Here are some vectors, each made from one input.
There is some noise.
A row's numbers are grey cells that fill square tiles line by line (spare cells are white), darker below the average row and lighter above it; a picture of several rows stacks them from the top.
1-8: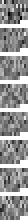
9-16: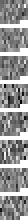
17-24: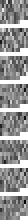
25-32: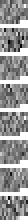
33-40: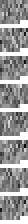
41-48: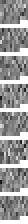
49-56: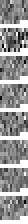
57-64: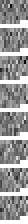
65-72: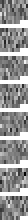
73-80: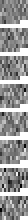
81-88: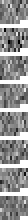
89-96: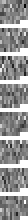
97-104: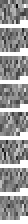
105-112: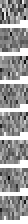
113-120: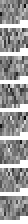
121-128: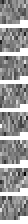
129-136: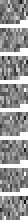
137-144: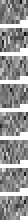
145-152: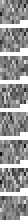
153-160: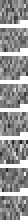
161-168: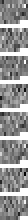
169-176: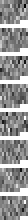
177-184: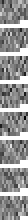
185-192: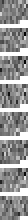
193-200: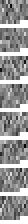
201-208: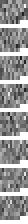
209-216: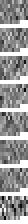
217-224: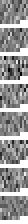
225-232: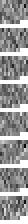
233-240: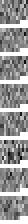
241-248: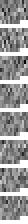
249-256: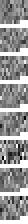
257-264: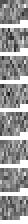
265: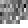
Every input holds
a list of up to two items, each a point on a 10-point line and a true/false value.
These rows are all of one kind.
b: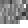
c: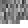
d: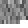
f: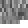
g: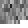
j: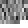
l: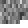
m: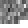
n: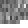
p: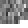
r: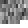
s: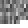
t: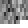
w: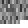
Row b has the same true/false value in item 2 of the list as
c, f, l and r.
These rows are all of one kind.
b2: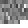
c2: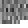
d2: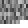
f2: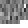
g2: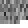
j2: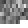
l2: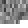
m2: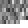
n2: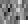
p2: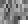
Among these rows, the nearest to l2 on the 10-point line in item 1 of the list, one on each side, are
b2 and c2.
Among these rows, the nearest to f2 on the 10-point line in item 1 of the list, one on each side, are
c2 and g2.
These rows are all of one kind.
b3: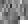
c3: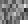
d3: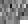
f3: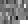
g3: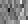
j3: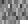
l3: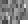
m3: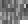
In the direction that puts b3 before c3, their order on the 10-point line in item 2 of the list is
j3, l3, f3, m3, g3, b3, c3, d3.
